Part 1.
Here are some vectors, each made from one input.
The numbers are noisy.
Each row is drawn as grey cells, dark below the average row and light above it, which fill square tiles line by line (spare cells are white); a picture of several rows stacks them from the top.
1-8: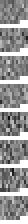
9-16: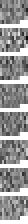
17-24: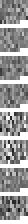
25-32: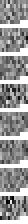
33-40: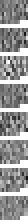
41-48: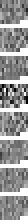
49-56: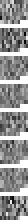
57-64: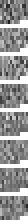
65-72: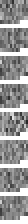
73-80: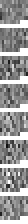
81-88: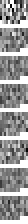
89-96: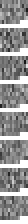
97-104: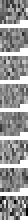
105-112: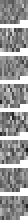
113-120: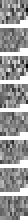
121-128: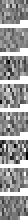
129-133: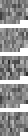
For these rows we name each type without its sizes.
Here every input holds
a list of points on a circle.
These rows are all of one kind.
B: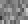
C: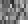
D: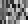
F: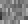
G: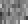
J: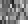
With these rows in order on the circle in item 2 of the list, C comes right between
B and J.
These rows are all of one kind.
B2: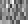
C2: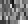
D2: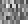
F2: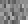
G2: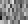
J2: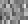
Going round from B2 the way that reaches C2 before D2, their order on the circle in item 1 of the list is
B2, G2, J2, F2, C2, D2.
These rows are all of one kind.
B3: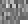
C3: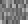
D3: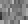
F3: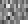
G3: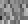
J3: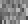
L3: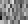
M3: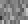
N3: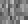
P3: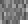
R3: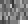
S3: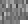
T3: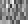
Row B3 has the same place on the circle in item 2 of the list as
F3, J3, N3 and S3.
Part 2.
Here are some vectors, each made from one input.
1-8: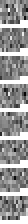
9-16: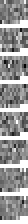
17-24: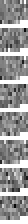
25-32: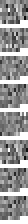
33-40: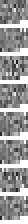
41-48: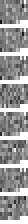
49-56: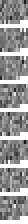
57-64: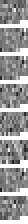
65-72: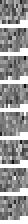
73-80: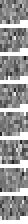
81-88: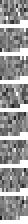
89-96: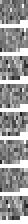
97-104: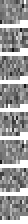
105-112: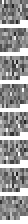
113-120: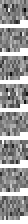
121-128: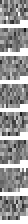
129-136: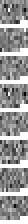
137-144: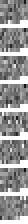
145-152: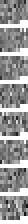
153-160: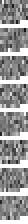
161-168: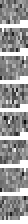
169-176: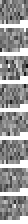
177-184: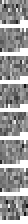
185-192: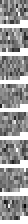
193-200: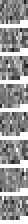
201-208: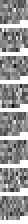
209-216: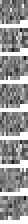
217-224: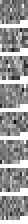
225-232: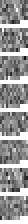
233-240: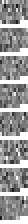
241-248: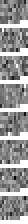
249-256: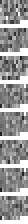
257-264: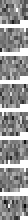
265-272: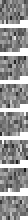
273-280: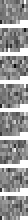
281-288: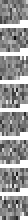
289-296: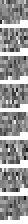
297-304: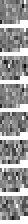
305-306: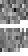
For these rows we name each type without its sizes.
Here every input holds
either a point on a circle, or a node of a tree.
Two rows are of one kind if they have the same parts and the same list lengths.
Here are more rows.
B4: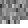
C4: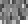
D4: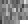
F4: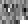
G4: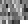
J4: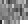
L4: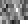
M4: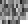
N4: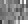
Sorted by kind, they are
B4, C4, D4, J4, N4
F4, G4, L4, M4

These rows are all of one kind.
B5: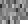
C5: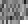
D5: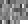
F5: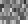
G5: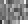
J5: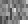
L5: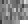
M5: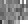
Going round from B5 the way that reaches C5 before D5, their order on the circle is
B5, F5, C5, J5, L5, M5, G5, D5.
